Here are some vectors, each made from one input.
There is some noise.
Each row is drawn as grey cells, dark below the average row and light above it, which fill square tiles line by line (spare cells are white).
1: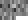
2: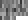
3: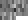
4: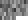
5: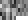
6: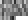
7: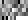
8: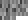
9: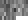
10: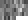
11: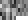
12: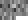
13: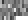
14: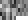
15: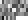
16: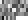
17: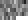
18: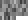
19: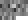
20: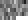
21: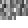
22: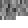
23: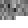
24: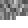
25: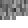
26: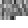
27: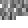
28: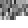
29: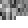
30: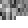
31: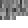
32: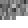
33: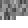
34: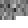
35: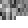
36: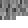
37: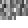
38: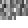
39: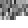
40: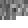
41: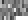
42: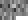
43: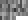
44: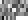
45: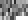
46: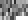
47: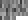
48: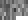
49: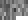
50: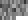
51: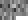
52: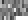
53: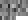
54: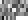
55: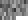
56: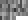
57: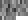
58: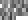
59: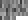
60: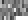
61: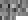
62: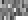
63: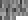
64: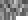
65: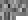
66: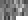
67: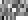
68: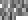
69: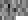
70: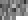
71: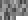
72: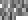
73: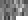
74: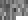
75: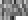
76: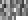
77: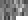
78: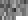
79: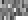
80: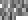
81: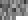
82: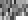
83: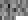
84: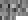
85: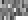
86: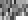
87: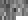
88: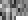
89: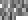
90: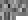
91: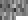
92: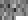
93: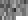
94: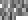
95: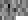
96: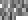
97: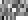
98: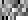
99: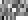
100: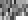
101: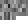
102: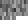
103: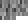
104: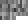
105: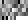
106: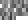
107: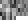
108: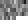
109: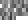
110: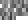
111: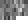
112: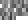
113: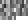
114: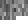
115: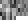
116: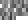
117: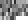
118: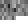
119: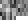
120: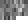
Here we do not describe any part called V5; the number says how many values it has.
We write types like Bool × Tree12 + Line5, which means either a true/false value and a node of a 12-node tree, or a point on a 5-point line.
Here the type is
(Tree7 + Unit) × V5 + Tree8.
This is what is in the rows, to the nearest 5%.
About 45% of them hold a node of an 8-node tree. The rest hold a value of V5, together with either a fixed value, or a node of a 7-node tree.
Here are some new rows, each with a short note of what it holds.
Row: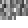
a node of an 8-node tree
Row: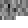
a node of a 7-node tree and a value of V5
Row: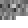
a node of a 7-node tree and a value of V5
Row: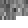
a node of a 7-node tree and a value of V5
